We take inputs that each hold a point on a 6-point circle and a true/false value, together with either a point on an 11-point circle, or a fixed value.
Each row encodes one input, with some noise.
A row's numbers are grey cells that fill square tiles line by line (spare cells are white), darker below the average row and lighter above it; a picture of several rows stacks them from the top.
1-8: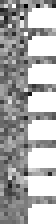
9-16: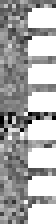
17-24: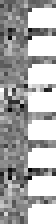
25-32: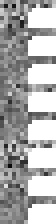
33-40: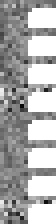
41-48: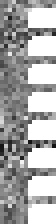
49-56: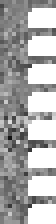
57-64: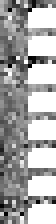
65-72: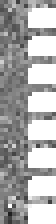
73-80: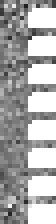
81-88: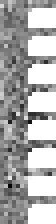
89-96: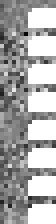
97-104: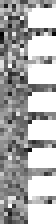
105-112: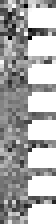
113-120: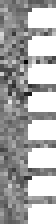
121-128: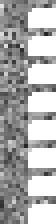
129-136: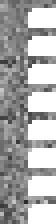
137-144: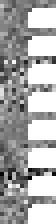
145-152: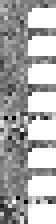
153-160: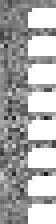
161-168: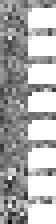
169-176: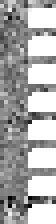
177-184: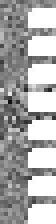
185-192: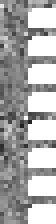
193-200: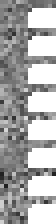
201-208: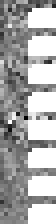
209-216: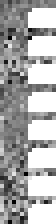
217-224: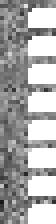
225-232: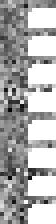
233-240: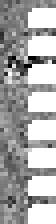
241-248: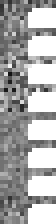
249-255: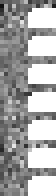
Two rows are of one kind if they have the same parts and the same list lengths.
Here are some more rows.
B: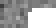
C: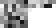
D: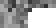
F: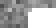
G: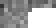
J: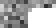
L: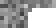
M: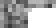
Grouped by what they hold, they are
B, F, G, L
C, D, J, M

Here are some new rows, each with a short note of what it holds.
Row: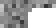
a point on a 6-point circle and a true/false value
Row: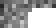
a point on a 6-point circle, a point on an 11-point circle and a true/false value
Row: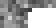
a point on a 6-point circle, a point on an 11-point circle and a true/false value
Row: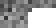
a point on a 6-point circle and a true/false value
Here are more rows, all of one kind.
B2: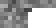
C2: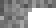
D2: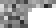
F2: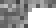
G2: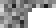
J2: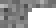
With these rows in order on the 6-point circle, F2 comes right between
B2 and D2.
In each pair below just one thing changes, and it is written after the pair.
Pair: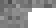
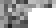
the place on the 6-point circle
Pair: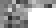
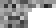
the place on the 6-point circle
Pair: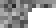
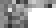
the place on the 6-point circle
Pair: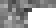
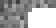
the true/false value
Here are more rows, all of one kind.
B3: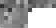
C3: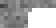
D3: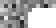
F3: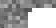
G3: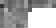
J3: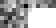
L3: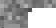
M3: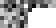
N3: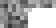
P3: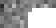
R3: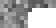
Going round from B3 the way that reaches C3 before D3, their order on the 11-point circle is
B3, G3, C3, N3, M3, P3, L3, F3, R3, J3, D3.
